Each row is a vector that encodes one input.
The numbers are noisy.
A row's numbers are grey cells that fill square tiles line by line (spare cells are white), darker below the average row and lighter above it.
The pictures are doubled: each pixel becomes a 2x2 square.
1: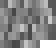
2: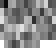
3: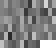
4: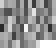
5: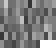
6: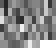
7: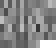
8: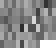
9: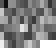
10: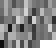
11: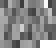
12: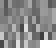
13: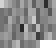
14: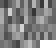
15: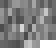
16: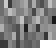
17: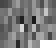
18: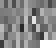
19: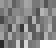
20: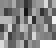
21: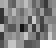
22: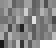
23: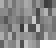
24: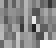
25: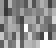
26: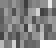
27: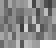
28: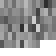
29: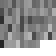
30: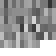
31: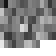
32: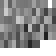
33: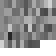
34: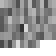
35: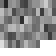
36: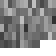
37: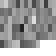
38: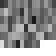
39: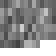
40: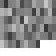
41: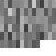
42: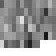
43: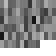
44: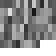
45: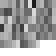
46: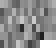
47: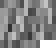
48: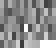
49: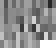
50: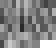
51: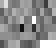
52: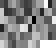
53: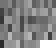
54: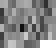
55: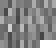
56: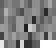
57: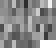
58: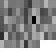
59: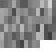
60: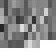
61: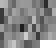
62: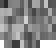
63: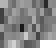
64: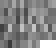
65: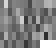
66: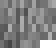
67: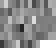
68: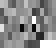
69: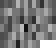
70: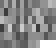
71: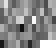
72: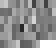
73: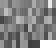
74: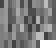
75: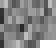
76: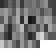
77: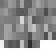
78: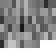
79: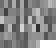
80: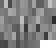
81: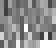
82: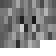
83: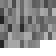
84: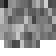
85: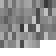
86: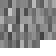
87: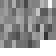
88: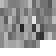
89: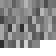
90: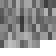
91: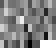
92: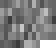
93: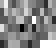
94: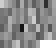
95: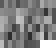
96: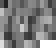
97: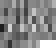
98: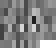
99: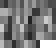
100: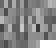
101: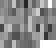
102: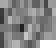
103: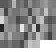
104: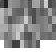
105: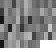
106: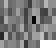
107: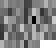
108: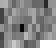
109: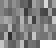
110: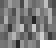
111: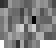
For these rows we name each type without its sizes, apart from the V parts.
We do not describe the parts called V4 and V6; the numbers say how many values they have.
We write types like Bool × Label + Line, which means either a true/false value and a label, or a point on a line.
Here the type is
Bool × (Line + V6) × V4.
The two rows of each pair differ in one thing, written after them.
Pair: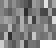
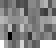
the value of V6
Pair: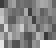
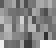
the true/false value
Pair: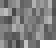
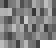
the value of V4
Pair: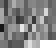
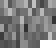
the true/false value
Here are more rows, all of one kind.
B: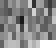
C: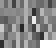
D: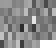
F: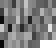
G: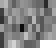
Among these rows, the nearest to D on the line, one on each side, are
B and G.
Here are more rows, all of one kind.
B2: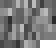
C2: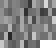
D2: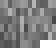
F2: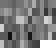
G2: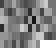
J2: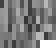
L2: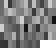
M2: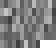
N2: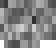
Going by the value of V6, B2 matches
D2 and L2.
